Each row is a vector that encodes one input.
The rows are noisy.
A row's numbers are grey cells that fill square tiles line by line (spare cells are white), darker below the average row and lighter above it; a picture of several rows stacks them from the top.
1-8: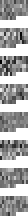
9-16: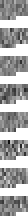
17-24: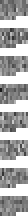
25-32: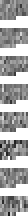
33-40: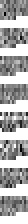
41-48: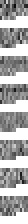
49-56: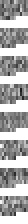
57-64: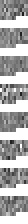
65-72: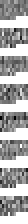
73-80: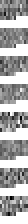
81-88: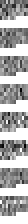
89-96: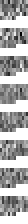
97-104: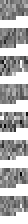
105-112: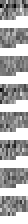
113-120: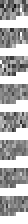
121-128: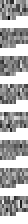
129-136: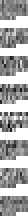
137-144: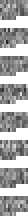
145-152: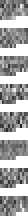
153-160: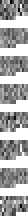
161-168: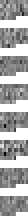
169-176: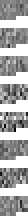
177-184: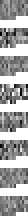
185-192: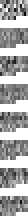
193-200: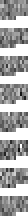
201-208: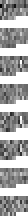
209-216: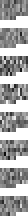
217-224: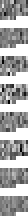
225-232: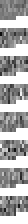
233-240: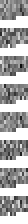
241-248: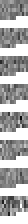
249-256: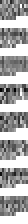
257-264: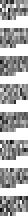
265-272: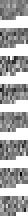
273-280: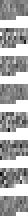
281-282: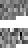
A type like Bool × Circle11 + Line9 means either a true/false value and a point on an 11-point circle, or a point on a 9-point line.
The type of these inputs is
(Label10 + Tree10) × Tree10.
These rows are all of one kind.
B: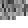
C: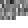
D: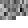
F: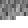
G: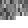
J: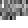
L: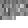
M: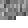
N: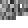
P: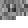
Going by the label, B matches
C, F and G.
